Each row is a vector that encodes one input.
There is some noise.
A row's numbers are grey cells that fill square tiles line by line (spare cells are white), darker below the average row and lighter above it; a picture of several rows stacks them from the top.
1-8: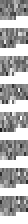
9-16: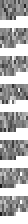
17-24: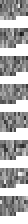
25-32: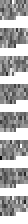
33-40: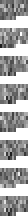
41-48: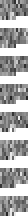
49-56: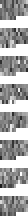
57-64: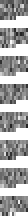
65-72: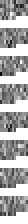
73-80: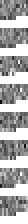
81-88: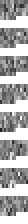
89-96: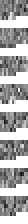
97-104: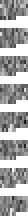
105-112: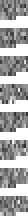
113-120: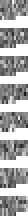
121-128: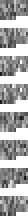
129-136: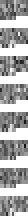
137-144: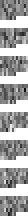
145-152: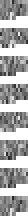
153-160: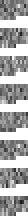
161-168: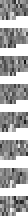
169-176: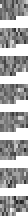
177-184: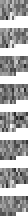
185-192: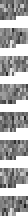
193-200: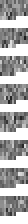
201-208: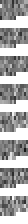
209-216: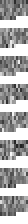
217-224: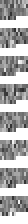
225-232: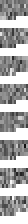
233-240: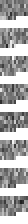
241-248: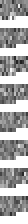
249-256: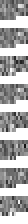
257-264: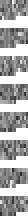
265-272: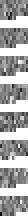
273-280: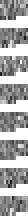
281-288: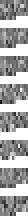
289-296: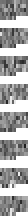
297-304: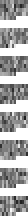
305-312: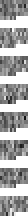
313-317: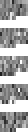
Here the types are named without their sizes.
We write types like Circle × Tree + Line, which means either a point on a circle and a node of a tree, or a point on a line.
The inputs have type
(Circle + Unit) × Label.
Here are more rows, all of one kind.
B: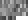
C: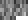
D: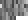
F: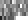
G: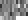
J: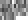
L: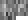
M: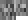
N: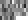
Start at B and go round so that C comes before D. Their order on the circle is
B, L, C, D, N, J, G, M, F.
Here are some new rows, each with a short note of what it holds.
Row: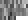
a point on a circle and a label
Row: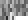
a label
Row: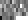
a point on a circle and a label
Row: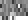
a label
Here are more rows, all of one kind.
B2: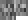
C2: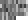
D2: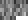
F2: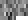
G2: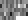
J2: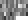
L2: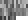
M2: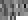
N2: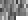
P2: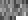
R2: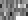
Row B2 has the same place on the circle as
F2, G2 and R2.
